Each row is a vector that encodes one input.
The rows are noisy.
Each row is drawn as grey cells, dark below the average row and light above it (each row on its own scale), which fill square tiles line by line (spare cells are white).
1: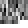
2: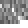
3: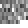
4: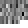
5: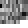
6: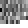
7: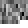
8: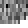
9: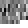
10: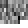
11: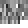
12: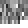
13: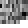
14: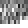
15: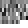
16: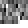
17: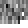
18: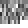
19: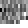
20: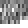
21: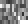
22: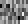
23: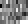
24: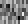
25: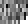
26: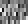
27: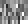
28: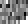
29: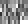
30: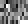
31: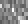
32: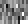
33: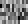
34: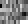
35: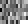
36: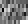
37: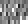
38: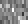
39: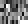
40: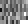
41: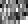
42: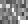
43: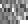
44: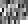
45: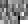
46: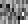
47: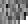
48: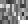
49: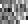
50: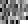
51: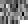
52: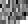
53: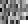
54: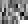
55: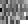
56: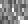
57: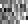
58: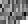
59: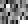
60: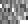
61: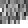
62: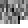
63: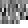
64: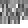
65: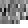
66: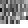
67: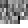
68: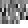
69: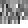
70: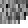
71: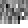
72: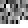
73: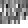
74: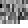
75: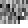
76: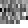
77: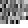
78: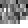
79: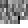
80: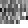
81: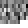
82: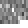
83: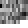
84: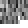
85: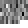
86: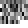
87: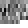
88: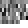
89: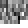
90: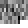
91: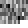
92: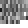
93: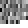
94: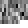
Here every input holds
a node of a 7-node tree and a true/false value, together with either a fixed value, or a node of a 7-node tree.
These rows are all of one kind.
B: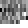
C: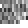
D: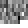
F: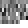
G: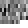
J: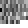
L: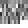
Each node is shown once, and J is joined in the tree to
B and D.
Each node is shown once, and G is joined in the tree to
B and F.
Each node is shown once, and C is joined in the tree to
B and L.
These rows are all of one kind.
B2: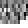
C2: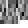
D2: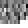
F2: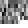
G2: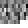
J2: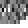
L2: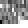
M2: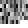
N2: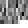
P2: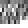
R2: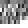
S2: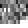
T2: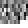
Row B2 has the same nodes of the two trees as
D2, G2, M2 and T2.
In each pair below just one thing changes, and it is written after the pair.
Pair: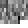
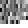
the true/false value
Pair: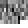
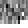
the node of the tree
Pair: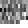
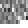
the node of the tree
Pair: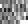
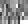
the true/false value
